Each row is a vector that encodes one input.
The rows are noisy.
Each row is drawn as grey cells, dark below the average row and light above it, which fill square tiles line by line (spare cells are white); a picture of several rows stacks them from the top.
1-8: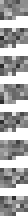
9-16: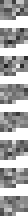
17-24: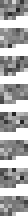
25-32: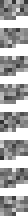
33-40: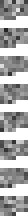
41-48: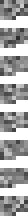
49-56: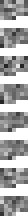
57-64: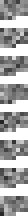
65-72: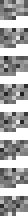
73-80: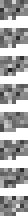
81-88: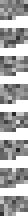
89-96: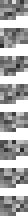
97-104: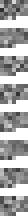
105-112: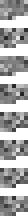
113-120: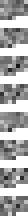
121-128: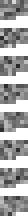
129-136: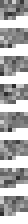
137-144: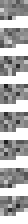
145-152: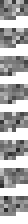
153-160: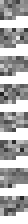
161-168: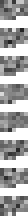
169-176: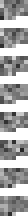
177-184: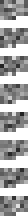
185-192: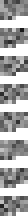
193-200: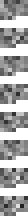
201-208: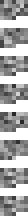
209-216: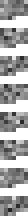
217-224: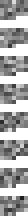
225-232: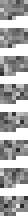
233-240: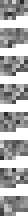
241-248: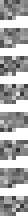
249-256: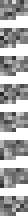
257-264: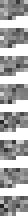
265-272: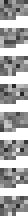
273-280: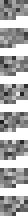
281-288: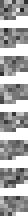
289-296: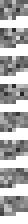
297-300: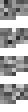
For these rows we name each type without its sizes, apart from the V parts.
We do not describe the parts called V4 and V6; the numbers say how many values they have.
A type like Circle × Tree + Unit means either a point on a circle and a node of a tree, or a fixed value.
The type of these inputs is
Bool × (Line + V4 × V6) + Tree.
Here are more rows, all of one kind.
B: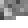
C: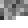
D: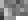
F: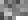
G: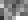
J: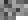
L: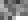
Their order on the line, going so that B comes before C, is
L, J, F, B, D, C, G.
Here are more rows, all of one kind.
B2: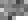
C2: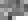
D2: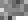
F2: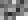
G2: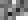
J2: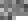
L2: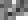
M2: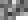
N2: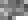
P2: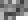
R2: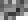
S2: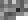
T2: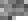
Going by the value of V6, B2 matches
F2, G2, J2 and L2.
